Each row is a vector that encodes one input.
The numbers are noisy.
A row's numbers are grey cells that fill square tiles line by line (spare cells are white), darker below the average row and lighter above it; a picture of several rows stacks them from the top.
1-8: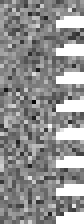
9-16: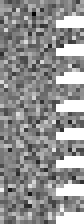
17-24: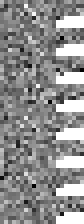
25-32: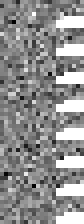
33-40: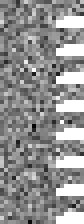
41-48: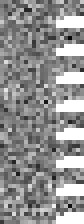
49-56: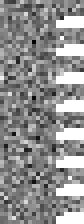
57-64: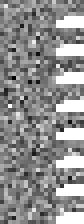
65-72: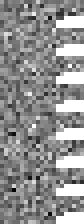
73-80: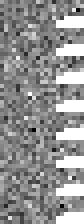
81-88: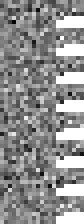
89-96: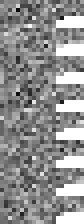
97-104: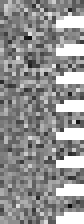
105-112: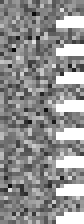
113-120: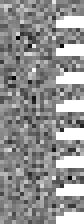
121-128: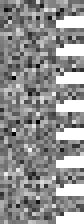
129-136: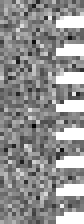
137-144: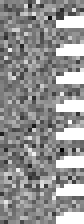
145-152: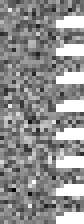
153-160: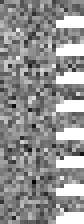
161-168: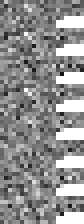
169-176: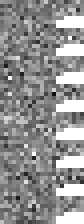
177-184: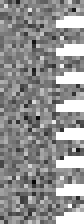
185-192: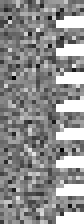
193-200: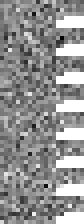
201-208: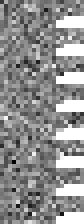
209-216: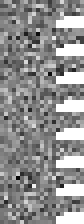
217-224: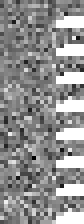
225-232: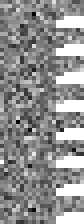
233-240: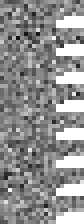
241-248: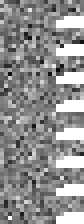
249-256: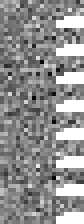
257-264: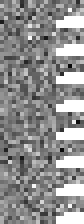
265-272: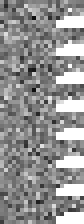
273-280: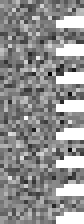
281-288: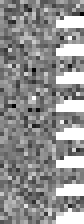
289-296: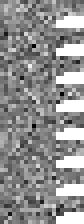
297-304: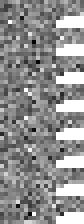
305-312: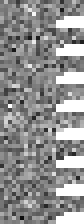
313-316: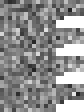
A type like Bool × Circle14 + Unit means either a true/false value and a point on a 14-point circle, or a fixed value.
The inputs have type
List2(Circle8) × Tree12.
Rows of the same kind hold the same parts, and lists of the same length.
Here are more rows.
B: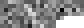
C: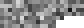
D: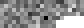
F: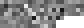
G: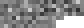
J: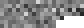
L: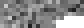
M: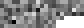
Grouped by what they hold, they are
B, D, F
C, J, M
G, L

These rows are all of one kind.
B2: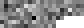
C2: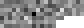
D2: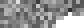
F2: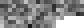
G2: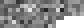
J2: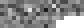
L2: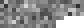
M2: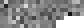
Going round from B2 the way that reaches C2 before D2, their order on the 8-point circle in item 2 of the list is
B2, M2, L2, G2, J2, C2, D2, F2.
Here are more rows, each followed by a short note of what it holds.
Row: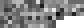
a node of a 12-node tree, together with the empty list
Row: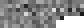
a node of a 12-node tree, together with the empty list
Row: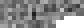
a node of a 12-node tree, together with a list of two items
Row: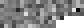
a node of a 12-node tree, together with the empty list
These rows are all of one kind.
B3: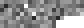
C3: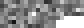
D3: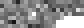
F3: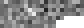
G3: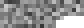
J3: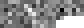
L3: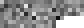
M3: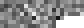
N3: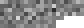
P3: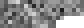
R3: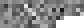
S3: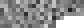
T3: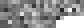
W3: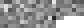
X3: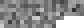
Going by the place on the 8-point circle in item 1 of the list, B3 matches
C3, M3, N3 and S3.
